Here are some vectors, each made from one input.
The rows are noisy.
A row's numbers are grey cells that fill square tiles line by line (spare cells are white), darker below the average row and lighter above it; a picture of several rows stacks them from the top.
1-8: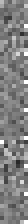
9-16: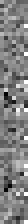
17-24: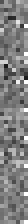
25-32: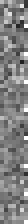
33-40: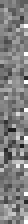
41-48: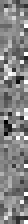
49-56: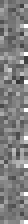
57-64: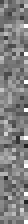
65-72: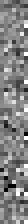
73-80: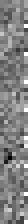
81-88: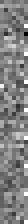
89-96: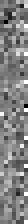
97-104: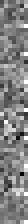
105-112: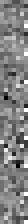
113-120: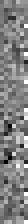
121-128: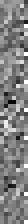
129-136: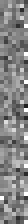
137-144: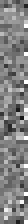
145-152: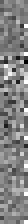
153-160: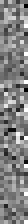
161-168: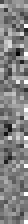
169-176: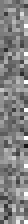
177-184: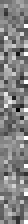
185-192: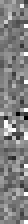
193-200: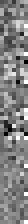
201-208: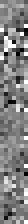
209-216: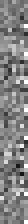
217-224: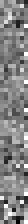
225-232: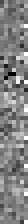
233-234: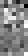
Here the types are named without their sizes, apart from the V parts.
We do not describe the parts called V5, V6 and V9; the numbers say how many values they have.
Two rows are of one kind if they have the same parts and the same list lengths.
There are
3 kinds of row.
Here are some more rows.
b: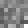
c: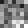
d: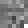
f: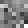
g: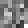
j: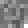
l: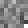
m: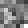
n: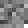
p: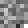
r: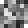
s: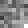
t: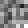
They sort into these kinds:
b, j, l, m, n, p, r
c, s, t
d, f, g

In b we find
a point on a line, a node of a tree and a value of V6.
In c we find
a value of V5 and a value of V9.
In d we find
a point on each of two lines and a node of a tree.
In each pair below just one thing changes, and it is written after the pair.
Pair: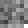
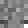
the node of the tree
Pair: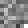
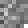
the place on the line
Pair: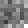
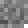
the node of the tree
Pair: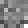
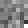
the place on the line
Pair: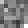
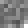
the node of the tree
